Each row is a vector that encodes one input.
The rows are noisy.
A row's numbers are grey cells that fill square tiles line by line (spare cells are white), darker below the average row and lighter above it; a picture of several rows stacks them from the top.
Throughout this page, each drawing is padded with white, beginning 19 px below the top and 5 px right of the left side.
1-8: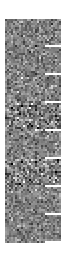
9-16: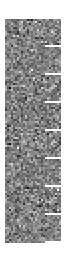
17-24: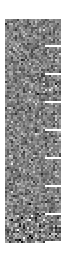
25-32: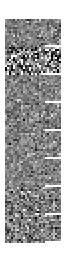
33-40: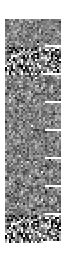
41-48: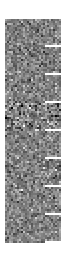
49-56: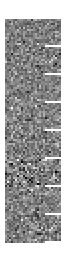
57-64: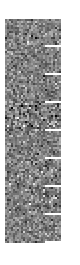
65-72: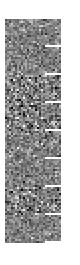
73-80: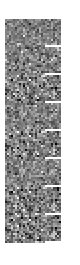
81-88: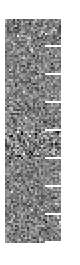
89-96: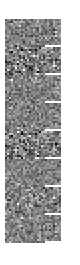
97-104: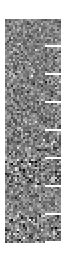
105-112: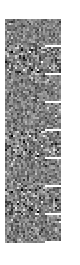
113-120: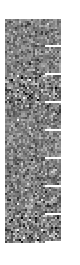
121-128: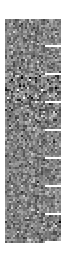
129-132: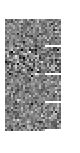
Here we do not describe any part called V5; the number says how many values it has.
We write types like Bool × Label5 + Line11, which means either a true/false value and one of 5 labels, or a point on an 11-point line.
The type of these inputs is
List3(Bool × V5).
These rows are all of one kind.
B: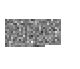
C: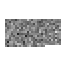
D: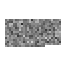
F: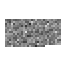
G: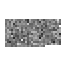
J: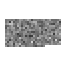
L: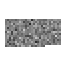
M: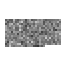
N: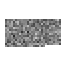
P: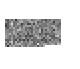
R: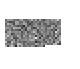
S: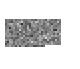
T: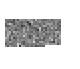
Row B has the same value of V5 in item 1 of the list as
D, M and S.
